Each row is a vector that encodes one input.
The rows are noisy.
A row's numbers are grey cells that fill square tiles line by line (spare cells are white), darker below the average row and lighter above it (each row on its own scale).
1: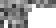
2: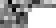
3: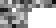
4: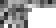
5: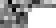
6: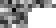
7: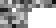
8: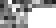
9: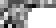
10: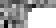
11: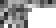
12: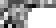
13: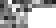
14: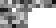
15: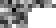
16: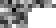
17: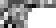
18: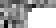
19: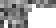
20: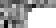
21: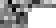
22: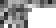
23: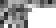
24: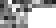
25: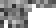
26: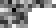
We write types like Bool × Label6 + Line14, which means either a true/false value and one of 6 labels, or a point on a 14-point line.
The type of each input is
Bool × Bool × Bool.
